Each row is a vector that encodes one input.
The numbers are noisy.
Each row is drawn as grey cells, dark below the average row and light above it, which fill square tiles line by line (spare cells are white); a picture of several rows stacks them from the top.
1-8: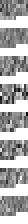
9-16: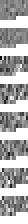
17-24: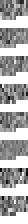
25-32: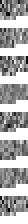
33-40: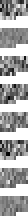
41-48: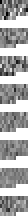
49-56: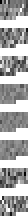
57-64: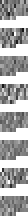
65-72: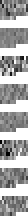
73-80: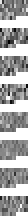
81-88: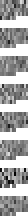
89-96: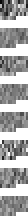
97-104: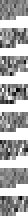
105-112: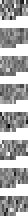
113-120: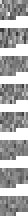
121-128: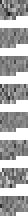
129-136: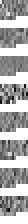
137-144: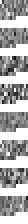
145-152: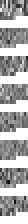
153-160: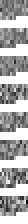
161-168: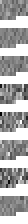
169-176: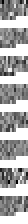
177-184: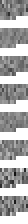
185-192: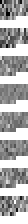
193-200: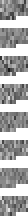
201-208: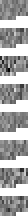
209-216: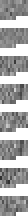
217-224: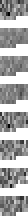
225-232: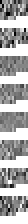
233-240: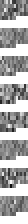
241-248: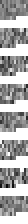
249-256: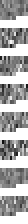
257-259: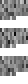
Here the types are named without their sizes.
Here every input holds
either two labels, or a list of points on a line.
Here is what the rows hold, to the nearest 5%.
About 20% of them hold two labels. The rest are lists of points on a line.
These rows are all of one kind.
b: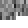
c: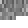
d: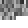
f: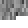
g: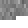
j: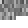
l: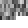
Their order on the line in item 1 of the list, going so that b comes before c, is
f, g, b, d, j, l, c.
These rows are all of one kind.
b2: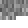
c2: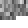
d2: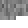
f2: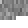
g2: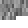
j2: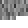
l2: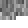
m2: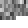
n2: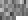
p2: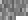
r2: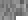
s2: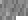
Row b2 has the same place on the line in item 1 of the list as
l2 and p2.
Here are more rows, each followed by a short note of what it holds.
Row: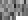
a list of three items
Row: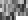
a list of one item
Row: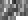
the empty list
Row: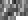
the empty list
